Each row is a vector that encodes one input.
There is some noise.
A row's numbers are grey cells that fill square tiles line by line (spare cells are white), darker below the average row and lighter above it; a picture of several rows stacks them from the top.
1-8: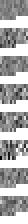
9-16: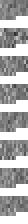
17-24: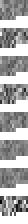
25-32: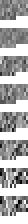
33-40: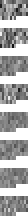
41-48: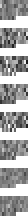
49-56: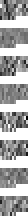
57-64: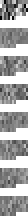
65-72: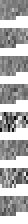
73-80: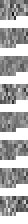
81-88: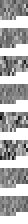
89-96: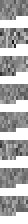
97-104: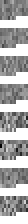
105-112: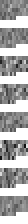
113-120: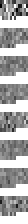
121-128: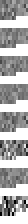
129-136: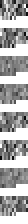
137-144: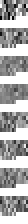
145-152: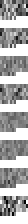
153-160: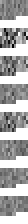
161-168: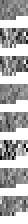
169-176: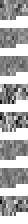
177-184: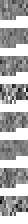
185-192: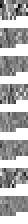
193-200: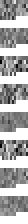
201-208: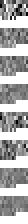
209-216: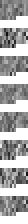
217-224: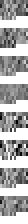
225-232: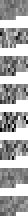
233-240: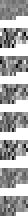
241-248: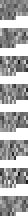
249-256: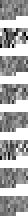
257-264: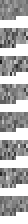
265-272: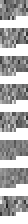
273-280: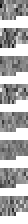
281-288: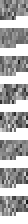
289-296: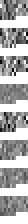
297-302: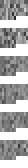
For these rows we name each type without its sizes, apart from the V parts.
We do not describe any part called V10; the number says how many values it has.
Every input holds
a list of items, each a true/false value and a value of V10.
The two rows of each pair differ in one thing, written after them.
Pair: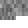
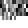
the value of V10 in item 2 of the list
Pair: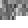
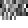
the value of V10 in item 2 of the list
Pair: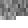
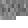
the true/false value in item 1 of the list
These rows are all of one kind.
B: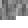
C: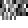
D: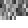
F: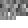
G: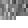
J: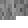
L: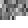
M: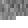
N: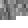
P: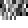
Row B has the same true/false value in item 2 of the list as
C, F and L.
